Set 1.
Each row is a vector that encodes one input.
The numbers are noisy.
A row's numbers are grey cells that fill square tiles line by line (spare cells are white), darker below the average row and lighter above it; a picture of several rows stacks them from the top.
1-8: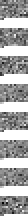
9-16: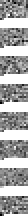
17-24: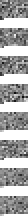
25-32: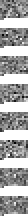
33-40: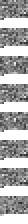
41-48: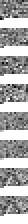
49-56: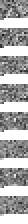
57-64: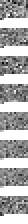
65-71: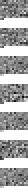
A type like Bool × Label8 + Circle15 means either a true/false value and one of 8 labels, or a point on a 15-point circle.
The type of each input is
Circle9.
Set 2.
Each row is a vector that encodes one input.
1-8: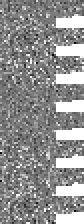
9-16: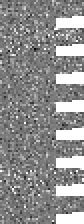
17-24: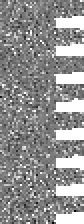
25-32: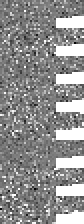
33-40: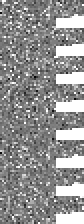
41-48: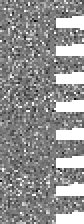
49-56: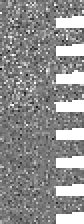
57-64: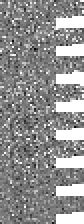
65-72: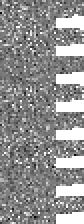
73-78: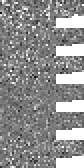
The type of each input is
Tree13 + Unit.
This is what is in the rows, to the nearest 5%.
About 10% of them hold a fixed value. The rest hold a node of a 13-node tree.
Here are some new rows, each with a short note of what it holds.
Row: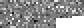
a node of a 13-node tree
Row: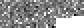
a fixed value
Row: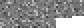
a node of a 13-node tree
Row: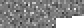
a node of a 13-node tree
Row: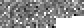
a fixed value
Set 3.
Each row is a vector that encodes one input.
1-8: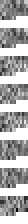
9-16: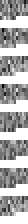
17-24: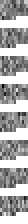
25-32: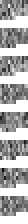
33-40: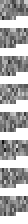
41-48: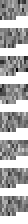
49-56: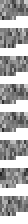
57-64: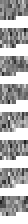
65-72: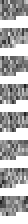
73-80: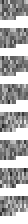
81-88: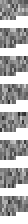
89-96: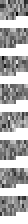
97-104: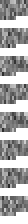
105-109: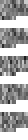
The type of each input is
Circle13.
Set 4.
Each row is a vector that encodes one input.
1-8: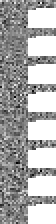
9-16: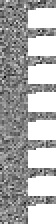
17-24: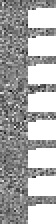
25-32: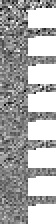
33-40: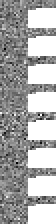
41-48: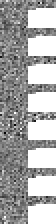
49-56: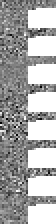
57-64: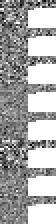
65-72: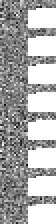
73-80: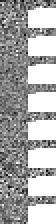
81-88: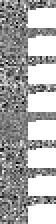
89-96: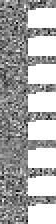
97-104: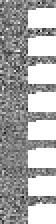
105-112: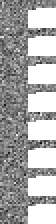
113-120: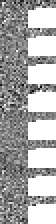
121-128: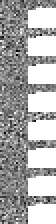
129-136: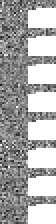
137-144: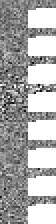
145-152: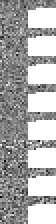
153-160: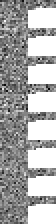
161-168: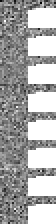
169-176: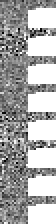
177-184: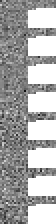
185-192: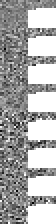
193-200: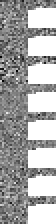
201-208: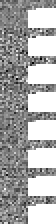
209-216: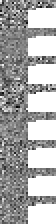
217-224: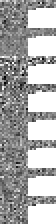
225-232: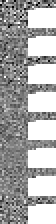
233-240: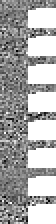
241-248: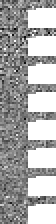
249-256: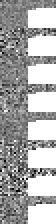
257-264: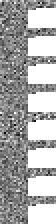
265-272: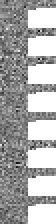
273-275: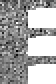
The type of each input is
Line5.
